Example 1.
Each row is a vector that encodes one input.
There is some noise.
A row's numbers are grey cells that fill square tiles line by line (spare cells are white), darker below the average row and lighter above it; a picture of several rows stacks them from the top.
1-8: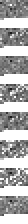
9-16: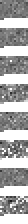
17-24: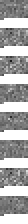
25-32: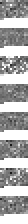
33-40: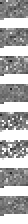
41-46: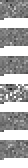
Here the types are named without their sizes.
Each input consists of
either a fixed value, or three true/false values.
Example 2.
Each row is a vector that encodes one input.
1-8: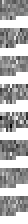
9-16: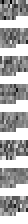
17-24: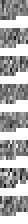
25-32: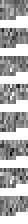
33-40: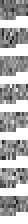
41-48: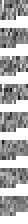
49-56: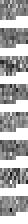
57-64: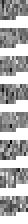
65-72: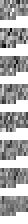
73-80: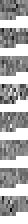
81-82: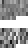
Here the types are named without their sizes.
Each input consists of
either a fixed value, or four true/false values.
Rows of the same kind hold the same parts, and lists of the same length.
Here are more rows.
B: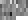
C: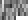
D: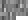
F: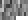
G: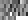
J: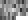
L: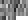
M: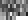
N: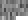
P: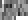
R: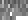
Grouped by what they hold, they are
B, D, G, J, L, M, N, R
C, F, P

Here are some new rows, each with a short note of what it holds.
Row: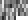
a fixed value
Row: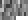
a fixed value
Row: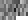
four true/false values
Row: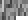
a fixed value
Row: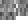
four true/false values
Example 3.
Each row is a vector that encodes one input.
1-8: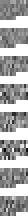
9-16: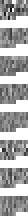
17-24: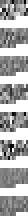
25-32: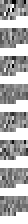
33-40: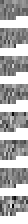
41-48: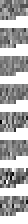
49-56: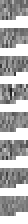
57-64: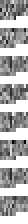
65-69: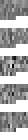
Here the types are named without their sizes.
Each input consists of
a point on a line.
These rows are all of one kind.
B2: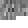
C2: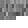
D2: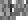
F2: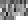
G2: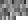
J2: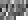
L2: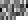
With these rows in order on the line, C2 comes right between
J2 and L2.
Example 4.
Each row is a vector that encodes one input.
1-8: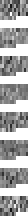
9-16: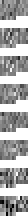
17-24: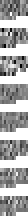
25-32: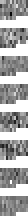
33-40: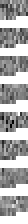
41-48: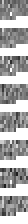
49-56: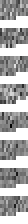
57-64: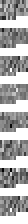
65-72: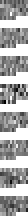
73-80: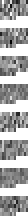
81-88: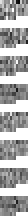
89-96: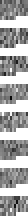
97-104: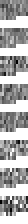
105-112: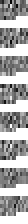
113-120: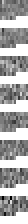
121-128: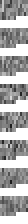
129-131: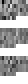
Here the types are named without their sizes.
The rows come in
2 kinds.
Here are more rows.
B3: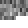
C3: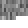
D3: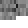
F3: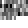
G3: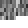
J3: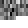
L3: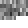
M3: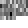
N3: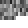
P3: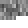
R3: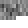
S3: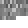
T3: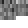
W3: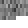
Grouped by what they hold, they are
B3, C3, D3, G3, J3, L3, M3, N3, P3, R3, S3, T3, W3
F3

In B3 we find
four true/false values.
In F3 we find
a fixed value.
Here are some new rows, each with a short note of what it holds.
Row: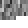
a fixed value
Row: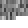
four true/false values
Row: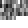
a fixed value
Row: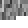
a fixed value
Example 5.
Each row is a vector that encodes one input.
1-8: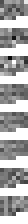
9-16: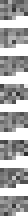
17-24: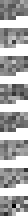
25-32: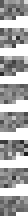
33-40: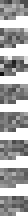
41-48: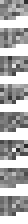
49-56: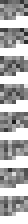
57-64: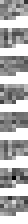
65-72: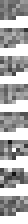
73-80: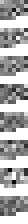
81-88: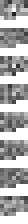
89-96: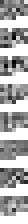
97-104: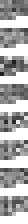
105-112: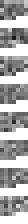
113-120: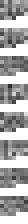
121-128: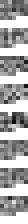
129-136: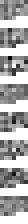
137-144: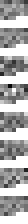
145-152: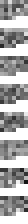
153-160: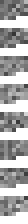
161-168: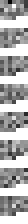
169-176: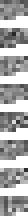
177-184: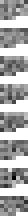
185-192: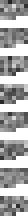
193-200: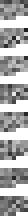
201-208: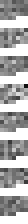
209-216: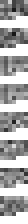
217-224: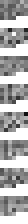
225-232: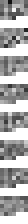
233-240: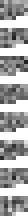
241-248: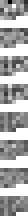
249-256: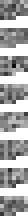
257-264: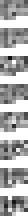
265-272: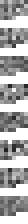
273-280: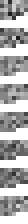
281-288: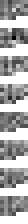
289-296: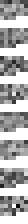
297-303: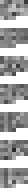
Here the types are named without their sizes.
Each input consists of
a point on a line.
